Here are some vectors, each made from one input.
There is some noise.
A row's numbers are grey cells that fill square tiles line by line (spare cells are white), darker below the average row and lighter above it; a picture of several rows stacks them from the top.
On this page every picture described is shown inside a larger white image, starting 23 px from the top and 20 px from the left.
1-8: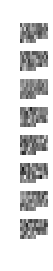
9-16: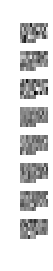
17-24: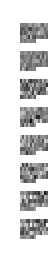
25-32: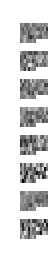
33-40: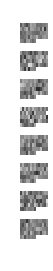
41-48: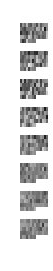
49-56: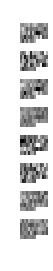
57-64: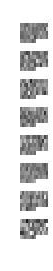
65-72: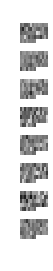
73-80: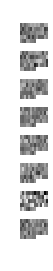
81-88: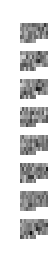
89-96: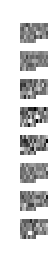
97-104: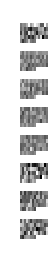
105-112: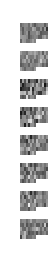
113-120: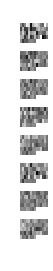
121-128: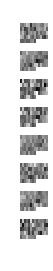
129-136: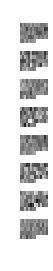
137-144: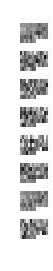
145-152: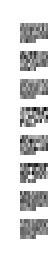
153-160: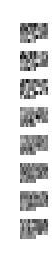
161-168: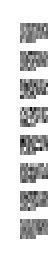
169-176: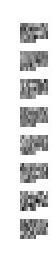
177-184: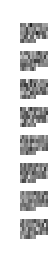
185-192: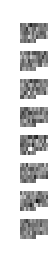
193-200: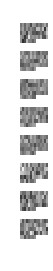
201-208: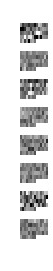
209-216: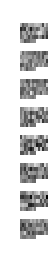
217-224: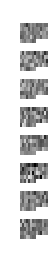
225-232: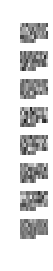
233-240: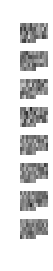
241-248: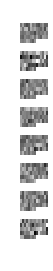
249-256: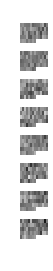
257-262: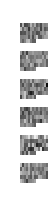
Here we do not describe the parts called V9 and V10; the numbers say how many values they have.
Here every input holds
a true/false value, together with either one of 7 labels and a value of V10, or a value of V9.
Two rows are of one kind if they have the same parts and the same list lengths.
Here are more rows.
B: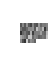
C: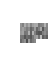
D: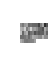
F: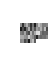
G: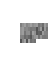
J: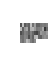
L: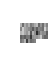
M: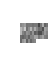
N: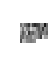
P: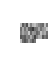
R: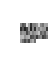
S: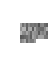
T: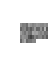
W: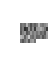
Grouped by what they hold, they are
B, J, P
C, D, F, G, L, M, N, R, S, T, W

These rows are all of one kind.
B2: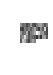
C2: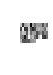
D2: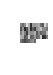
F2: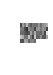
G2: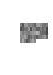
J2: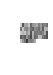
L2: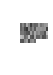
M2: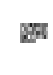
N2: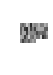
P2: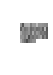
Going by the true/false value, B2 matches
G2, J2 and P2.
